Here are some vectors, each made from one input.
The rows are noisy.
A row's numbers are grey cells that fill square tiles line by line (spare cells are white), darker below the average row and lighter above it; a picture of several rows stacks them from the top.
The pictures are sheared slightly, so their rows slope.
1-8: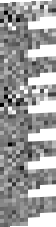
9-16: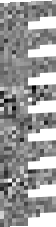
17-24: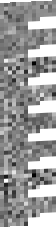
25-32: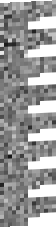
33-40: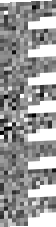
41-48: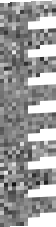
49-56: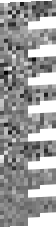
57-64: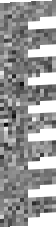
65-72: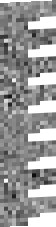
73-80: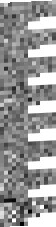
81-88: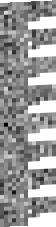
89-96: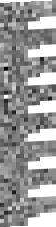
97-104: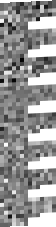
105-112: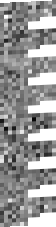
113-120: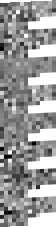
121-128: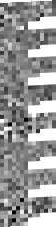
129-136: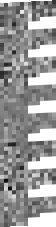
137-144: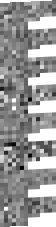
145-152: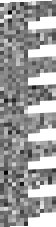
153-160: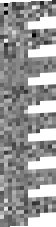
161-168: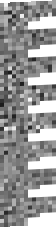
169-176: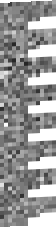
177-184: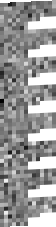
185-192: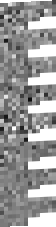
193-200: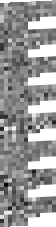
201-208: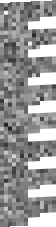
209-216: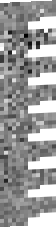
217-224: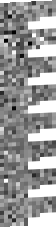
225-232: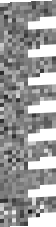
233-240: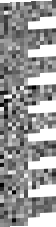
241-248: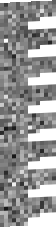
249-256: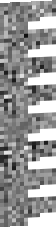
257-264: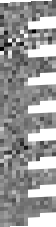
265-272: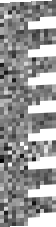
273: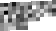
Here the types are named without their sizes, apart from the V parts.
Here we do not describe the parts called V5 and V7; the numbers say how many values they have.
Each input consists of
either a true/false value, a value of V5 and a value of V7, or a list of points on a line.
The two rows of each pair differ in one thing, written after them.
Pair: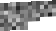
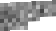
the value of V7
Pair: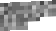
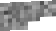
the value of V5
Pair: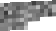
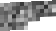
the value of V7
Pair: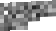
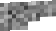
the true/false value
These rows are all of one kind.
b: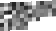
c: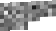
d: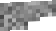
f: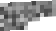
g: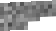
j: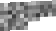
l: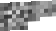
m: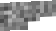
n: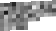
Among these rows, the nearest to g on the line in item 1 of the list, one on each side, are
c and n.
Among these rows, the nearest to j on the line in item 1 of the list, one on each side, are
f and n.
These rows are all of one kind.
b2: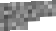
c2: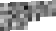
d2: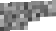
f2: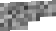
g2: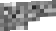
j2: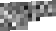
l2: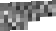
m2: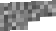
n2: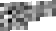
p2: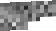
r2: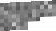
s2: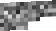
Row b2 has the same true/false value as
g2, r2 and s2.
